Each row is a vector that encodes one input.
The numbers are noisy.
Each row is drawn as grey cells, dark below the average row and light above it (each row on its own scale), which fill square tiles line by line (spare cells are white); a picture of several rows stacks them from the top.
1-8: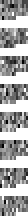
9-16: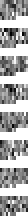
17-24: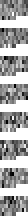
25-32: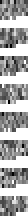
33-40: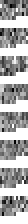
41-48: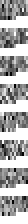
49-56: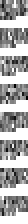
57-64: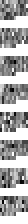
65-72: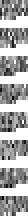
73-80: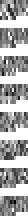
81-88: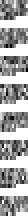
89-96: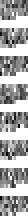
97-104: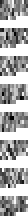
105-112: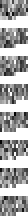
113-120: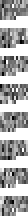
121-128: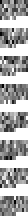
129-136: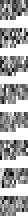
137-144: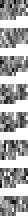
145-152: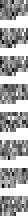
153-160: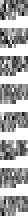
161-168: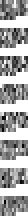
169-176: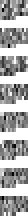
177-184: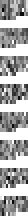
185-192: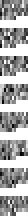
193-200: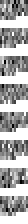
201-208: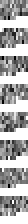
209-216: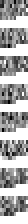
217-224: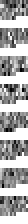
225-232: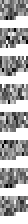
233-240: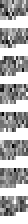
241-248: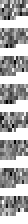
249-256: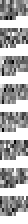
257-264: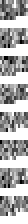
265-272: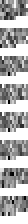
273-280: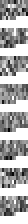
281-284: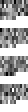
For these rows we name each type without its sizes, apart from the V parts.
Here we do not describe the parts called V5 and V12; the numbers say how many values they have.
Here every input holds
either a label and a value of V5, or three true/false values, or a value of V12.
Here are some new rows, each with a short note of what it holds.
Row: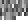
a value of V12
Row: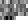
three true/false values
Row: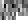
a label and a value of V5
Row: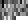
a value of V12
